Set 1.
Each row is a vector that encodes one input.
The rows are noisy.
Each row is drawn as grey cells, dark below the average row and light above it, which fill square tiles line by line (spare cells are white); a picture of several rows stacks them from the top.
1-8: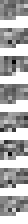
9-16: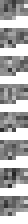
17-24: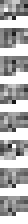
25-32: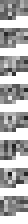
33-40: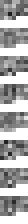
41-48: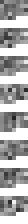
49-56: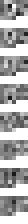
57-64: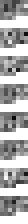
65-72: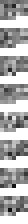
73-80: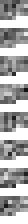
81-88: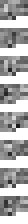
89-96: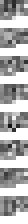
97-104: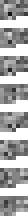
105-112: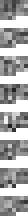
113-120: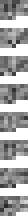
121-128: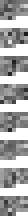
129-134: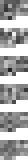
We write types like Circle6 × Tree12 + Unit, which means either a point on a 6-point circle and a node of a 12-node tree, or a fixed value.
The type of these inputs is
Line9 + Line10.
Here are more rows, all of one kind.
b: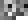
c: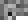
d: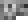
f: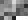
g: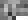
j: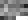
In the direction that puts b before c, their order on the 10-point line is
b, d, j, g, c, f.
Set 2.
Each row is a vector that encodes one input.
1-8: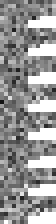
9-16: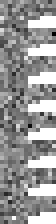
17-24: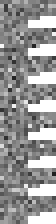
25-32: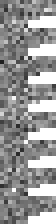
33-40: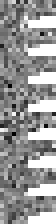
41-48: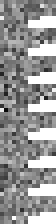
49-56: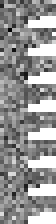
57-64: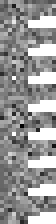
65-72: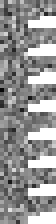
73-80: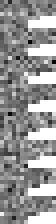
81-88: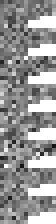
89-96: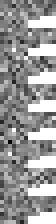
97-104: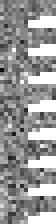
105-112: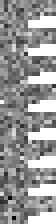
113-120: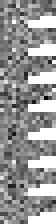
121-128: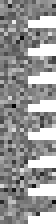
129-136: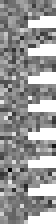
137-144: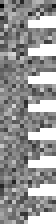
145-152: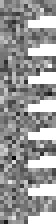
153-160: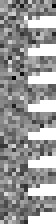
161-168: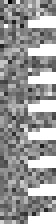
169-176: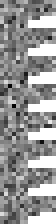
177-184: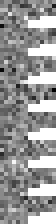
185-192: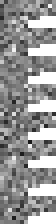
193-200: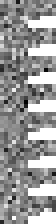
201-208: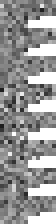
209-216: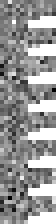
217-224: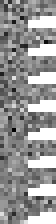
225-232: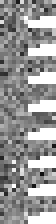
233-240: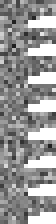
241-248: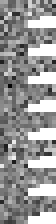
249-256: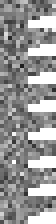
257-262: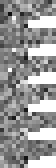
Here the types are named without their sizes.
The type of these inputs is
Circle × Label.
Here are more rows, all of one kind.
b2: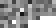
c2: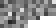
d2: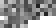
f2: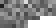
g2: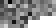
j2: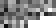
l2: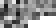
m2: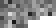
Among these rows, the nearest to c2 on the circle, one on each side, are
g2 and m2.
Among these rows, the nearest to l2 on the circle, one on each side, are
j2 and m2.
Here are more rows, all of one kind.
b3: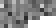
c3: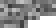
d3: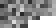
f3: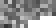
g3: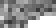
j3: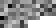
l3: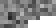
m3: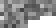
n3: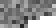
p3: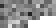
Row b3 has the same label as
c3, j3 and n3.
